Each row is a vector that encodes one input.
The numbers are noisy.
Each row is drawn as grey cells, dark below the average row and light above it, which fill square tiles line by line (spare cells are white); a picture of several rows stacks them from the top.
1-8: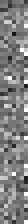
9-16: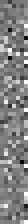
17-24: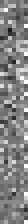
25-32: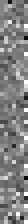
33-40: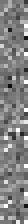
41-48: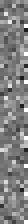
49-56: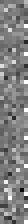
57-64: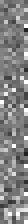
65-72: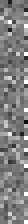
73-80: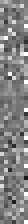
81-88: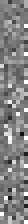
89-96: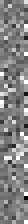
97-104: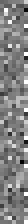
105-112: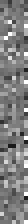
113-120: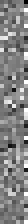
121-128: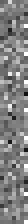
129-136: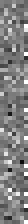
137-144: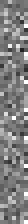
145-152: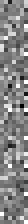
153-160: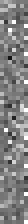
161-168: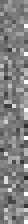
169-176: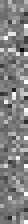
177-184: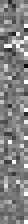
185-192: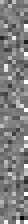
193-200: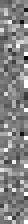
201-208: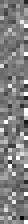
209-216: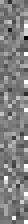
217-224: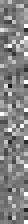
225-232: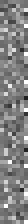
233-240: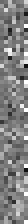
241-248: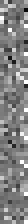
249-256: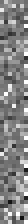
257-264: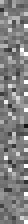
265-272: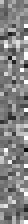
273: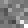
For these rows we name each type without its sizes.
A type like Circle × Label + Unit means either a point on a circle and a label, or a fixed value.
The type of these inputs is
List(Line).
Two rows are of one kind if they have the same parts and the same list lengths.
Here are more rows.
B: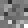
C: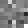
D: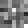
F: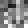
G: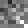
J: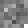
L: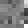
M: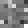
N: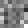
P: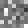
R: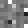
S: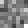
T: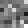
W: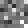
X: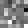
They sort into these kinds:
B, G, J, L, S
C, M, N, R
D, T, W
F, P, X

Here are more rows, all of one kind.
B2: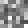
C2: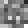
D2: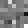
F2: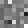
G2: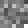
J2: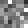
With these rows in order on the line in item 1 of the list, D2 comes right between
F2 and J2.
